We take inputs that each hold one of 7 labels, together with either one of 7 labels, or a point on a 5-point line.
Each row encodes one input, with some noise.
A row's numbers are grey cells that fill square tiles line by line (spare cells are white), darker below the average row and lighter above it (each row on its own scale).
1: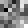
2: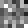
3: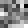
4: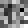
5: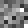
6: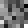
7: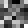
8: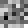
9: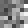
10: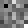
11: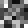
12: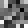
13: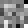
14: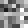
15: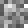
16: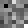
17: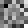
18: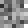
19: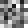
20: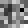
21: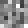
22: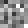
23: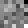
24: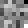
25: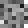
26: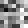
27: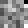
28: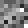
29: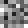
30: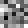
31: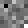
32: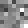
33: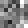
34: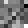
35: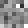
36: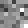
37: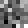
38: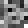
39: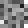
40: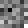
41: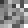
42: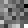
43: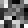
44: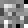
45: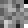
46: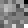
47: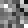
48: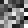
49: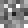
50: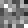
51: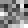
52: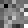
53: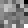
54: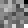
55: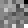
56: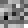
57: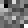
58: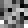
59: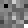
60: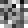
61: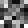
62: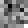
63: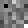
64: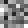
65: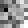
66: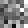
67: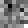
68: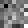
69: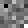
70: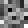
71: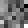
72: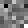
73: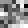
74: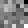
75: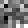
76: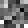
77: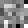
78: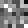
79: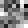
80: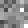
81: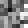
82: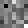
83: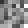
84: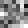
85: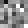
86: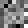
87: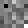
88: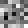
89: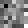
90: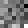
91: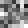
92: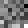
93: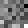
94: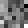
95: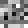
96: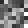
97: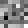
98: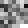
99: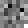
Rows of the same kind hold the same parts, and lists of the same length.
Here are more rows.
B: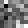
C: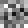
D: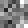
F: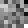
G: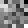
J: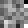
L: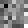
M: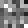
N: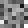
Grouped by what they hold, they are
B, C, D, F, G, M
J, L, N

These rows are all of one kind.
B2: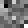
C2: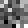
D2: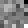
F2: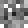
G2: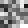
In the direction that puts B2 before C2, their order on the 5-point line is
G2, D2, B2, C2, F2.
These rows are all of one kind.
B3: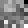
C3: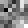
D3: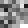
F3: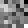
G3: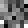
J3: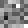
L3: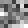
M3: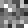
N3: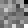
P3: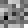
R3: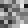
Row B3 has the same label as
F3, M3 and N3.
